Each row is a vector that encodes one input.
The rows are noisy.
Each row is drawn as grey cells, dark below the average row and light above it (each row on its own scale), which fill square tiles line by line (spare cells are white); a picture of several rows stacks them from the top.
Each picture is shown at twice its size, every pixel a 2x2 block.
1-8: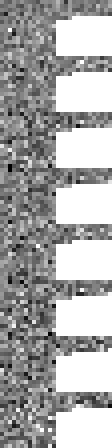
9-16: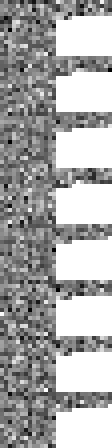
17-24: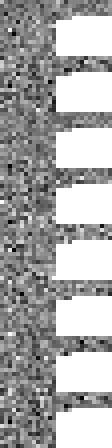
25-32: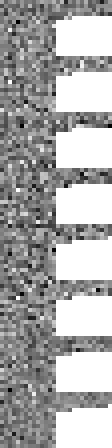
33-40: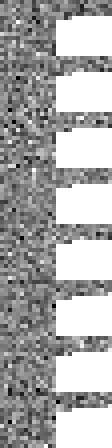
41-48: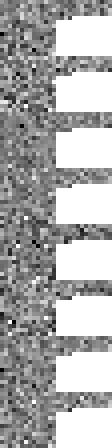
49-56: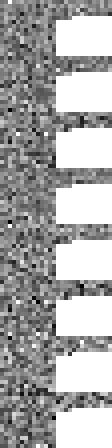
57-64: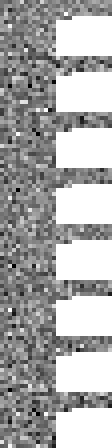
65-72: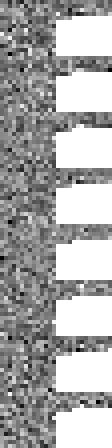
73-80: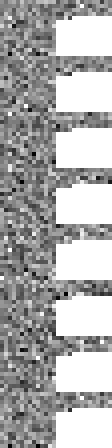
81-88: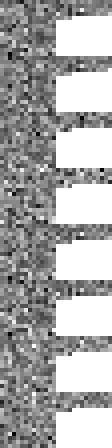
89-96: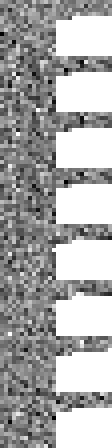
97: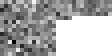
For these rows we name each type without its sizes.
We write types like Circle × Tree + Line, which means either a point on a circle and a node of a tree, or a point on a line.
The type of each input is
Line × (Tree + Unit).
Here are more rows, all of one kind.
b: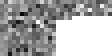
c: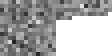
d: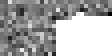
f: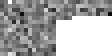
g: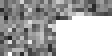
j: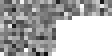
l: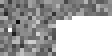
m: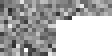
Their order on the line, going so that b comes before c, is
b, j, l, c, m, g, f, d.
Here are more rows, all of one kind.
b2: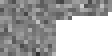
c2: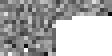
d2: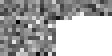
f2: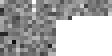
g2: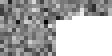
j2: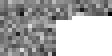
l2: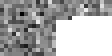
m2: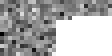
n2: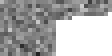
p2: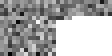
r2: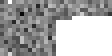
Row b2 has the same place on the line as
g2, m2 and n2.
